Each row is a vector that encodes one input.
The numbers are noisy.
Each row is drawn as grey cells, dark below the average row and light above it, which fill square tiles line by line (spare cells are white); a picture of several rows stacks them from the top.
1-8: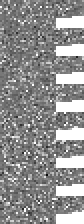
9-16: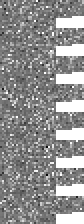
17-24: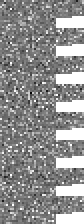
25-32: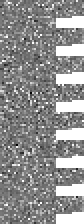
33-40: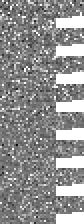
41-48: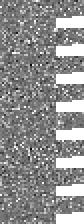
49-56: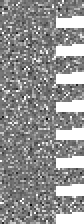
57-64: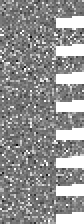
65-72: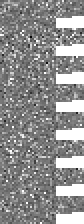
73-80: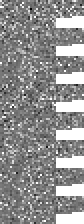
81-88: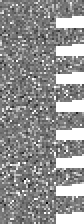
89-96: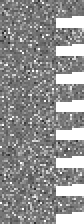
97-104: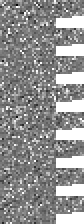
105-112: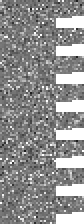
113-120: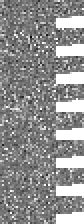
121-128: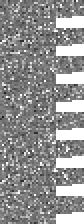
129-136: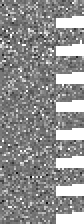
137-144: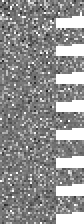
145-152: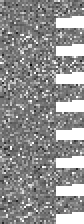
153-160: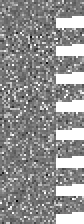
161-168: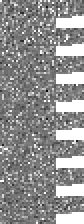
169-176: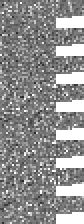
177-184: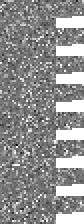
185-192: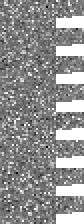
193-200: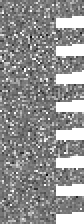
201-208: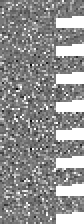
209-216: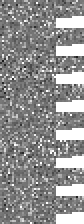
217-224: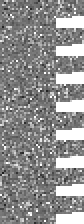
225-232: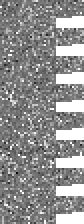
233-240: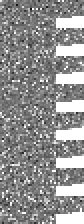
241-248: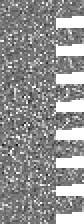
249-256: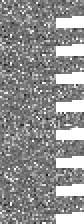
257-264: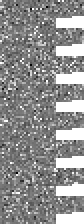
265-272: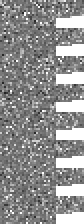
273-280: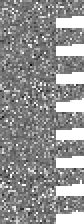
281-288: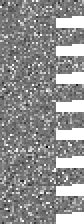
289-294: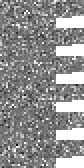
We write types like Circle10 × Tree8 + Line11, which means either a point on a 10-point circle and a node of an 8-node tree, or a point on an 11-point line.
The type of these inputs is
Label6 × Line5 + Line7 + List2(Circle11).
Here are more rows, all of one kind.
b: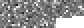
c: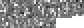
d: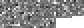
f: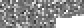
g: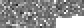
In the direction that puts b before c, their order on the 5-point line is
d, b, g, f, c.
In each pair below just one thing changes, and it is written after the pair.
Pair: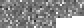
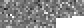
the place on the 11-point circle in item 1 of the list
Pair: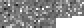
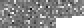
the place on the 11-point circle in item 1 of the list
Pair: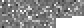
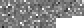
the place on the 11-point circle in item 2 of the list
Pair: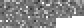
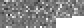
the place on the 11-point circle in item 2 of the list
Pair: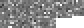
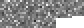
the place on the 11-point circle in item 1 of the list
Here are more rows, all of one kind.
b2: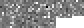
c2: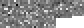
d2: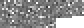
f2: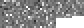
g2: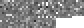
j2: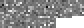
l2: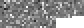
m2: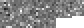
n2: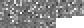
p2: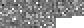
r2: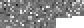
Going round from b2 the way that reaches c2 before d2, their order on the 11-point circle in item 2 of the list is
b2, p2, f2, j2, g2, c2, l2, r2, d2, n2, m2.
